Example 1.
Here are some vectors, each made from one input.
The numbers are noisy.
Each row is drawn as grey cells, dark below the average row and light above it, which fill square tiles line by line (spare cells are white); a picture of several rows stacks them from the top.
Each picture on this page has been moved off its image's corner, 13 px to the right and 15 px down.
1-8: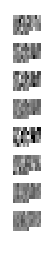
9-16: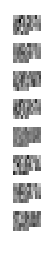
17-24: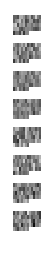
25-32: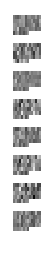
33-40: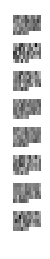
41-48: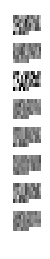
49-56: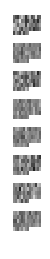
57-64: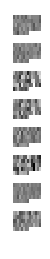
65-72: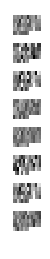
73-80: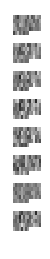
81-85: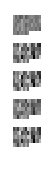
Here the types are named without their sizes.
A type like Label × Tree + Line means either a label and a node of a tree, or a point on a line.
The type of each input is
List(Line).
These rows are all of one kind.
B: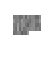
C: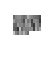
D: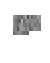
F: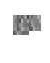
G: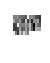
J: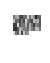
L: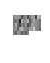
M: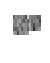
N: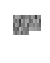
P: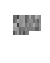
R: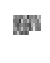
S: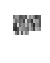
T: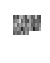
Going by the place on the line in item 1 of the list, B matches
J and S.
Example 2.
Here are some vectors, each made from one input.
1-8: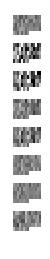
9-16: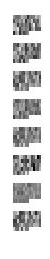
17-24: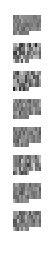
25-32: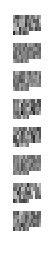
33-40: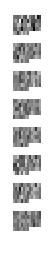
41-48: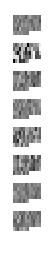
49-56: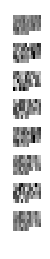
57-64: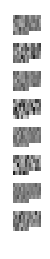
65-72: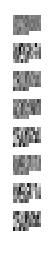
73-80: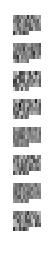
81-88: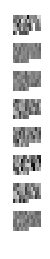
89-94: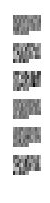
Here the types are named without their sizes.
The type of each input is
List(Line).
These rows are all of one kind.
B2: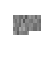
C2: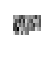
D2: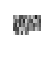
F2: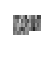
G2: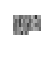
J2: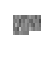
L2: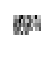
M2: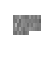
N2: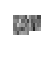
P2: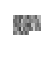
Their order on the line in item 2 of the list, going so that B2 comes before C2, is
F2, G2, N2, M2, J2, L2, B2, D2, C2, P2.
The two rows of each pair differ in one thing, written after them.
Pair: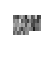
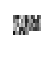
the place on the line in item 2 of the list
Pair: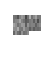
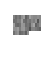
the place on the line in item 2 of the list
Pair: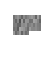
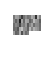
the place on the line in item 2 of the list
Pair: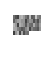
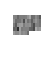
the place on the line in item 1 of the list
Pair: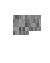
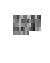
the place on the line in item 1 of the list
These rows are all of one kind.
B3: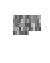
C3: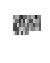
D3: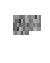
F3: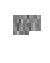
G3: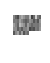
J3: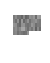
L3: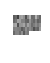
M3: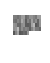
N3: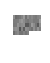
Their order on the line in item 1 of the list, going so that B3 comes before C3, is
N3, B3, C3, M3, J3, L3, F3, D3, G3.
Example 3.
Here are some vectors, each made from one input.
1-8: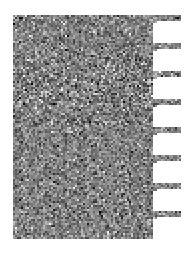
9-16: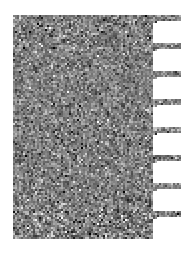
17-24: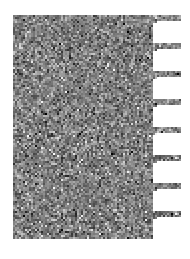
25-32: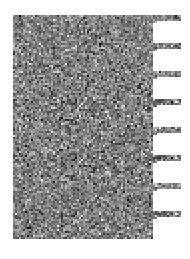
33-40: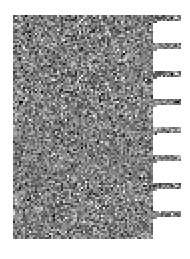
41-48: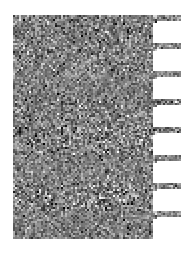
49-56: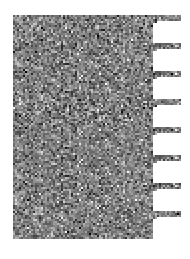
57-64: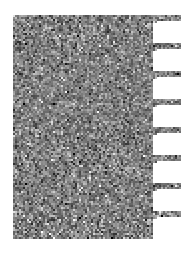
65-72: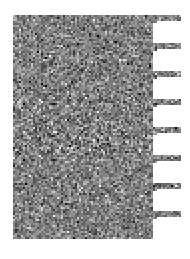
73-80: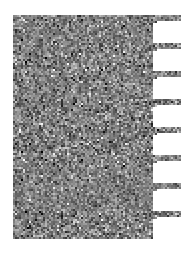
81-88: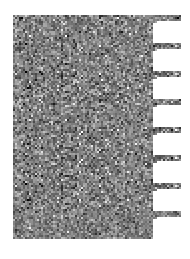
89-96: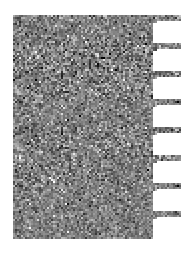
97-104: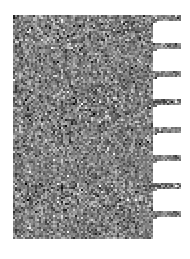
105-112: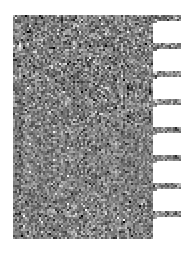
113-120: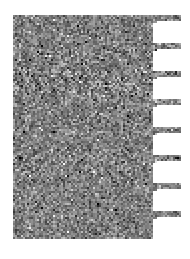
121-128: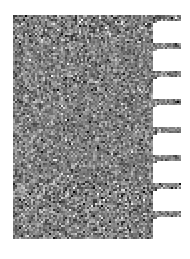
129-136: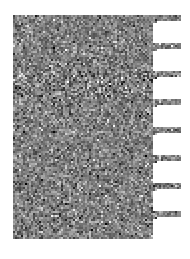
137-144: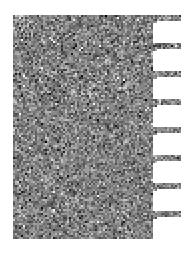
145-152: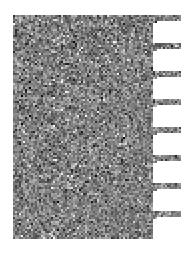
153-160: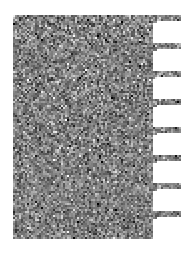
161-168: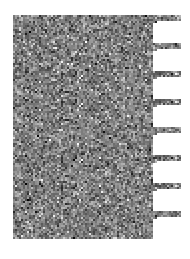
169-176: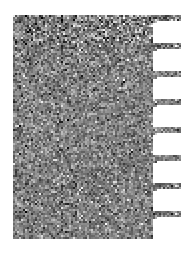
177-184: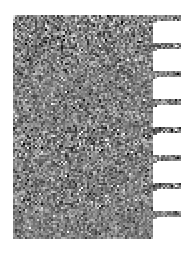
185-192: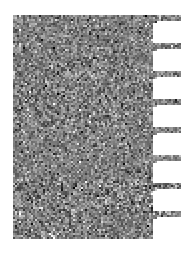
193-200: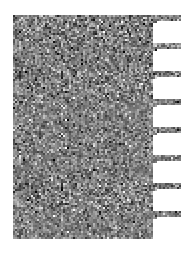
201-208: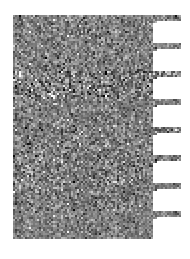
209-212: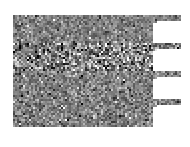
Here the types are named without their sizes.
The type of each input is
(Circle + Unit) × Line.
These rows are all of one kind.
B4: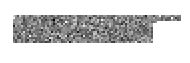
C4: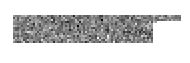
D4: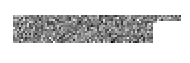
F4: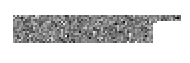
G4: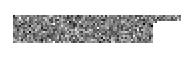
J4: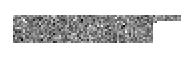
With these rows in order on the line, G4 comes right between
C4 and D4.
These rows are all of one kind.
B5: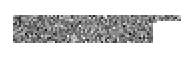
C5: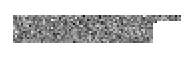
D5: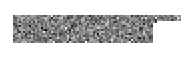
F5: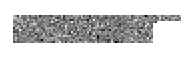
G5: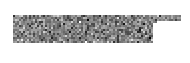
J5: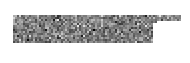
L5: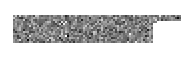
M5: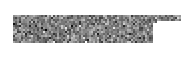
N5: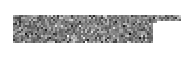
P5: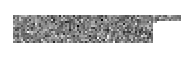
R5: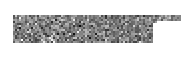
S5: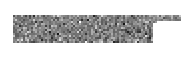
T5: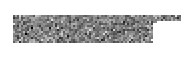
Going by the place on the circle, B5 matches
D5, M5 and N5.
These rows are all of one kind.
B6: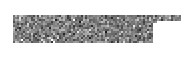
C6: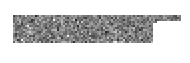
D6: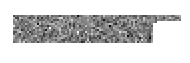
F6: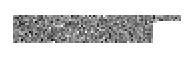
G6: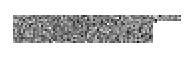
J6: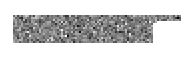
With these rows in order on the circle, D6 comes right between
F6 and G6.
